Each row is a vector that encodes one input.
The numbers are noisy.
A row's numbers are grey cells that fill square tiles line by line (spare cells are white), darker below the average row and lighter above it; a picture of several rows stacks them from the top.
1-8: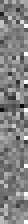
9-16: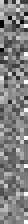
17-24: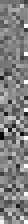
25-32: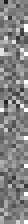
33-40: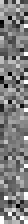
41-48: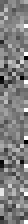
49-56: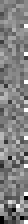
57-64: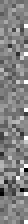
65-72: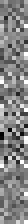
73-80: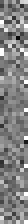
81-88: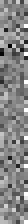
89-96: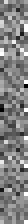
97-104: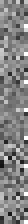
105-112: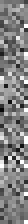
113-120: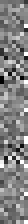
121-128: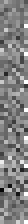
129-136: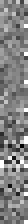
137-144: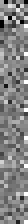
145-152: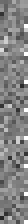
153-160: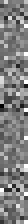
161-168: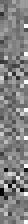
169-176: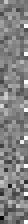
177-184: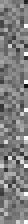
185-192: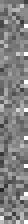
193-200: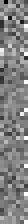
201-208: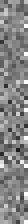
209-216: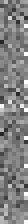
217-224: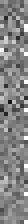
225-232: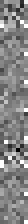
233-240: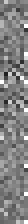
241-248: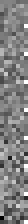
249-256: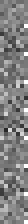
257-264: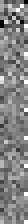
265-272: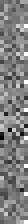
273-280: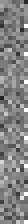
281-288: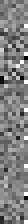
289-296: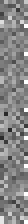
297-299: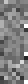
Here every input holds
either a point on an 18-point circle, or a point on a 6-point line and a true/false value.
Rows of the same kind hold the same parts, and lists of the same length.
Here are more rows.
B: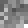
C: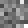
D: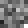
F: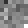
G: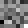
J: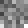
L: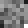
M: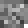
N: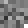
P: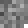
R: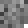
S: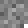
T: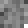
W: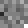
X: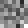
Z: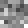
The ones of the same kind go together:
B, C, D, F, G, N, X, Z
J, L, M, P, R, S, T, W

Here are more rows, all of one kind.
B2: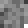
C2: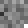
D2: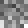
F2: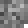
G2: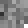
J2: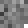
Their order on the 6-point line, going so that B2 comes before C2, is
D2, F2, G2, B2, C2, J2.
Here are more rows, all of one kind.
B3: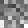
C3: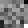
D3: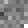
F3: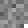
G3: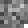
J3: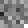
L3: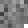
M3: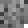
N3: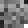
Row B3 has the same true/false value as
C3, D3 and F3.
